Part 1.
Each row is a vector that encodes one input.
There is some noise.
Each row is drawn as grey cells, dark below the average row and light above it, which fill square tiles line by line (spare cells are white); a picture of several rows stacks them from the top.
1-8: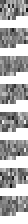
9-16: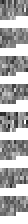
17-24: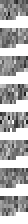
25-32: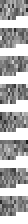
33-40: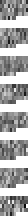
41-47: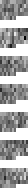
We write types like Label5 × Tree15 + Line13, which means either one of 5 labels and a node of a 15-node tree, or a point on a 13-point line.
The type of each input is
(Bool × Bool × Bool + Unit) × Label5.
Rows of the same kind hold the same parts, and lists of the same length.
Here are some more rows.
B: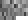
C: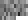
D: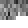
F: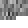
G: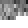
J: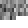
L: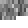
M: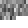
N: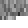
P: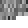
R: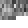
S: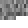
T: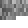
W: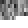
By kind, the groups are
B, C, D, F, J, L, M, N, S, T, W
G, P, R

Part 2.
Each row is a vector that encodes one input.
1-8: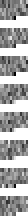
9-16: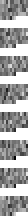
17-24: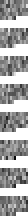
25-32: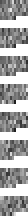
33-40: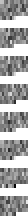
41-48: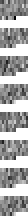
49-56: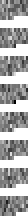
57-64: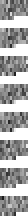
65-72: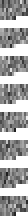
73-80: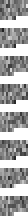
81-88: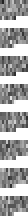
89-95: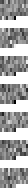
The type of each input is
Line11 + Tree8.
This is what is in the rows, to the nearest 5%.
About 55% of them hold a point on an 11-point line. The rest hold a node of an 8-node tree.
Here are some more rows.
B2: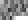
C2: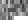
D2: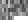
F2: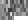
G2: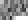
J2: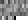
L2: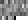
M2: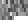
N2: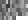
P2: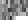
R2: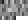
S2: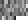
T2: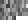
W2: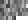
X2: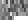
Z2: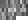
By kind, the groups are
B2, C2, D2, F2, G2, M2, P2, X2
J2, L2, N2, R2, S2, T2, W2, Z2

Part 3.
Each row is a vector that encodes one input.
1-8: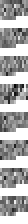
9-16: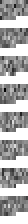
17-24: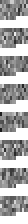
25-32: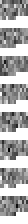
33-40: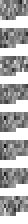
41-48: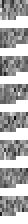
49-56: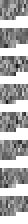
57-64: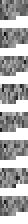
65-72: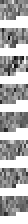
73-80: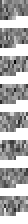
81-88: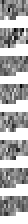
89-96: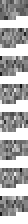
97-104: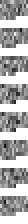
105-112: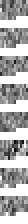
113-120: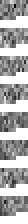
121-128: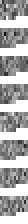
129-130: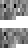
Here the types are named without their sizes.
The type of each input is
List(Line).
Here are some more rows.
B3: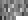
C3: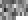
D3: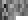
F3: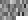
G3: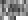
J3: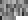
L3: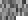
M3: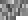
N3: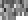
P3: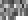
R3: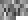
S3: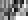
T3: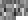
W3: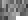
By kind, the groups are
B3, C3, D3, L3, N3, P3, T3, W3
F3, G3, J3, M3, R3
S3

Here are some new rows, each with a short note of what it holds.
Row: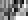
the empty list
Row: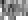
a list of one item
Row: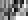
the empty list
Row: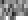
a list of one item
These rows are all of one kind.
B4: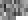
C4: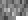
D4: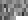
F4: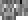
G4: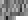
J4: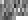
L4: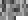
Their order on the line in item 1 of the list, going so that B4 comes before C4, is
L4, B4, F4, G4, J4, C4, D4.
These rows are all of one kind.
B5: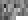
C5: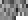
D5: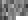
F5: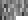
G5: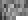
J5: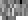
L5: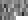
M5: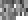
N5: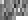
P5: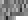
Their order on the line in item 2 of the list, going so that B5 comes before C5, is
P5, N5, B5, L5, F5, G5, D5, C5, J5, M5.
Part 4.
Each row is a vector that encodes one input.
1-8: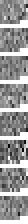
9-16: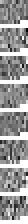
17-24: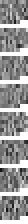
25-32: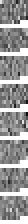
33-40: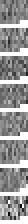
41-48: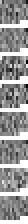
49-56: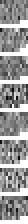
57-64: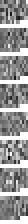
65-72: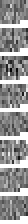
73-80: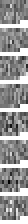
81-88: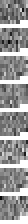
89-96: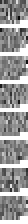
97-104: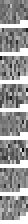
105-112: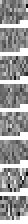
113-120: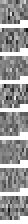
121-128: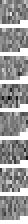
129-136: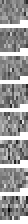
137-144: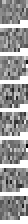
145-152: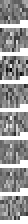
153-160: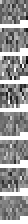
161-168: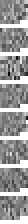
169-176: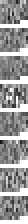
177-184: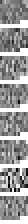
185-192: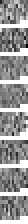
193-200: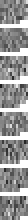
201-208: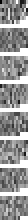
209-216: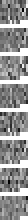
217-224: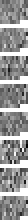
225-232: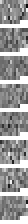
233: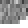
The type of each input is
Circle6 + Tree13.
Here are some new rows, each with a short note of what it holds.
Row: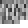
a node of a 13-node tree
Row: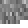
a point on a 6-point circle
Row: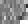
a node of a 13-node tree
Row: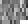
a node of a 13-node tree
